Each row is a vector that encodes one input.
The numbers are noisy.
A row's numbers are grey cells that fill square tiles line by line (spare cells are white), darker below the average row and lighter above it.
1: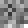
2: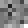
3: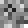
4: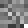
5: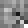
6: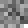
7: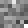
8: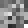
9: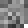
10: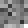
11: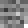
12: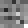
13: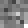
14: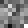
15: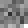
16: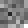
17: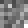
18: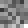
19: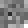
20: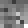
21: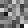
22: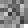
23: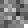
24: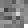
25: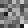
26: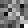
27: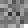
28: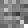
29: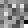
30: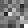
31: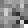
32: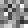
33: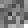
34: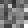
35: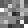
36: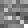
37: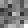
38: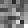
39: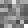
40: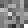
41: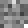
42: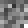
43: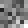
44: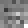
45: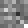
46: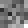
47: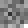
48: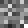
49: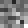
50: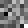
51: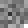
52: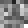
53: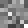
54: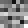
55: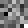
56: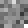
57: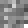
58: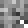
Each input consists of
three true/false values.
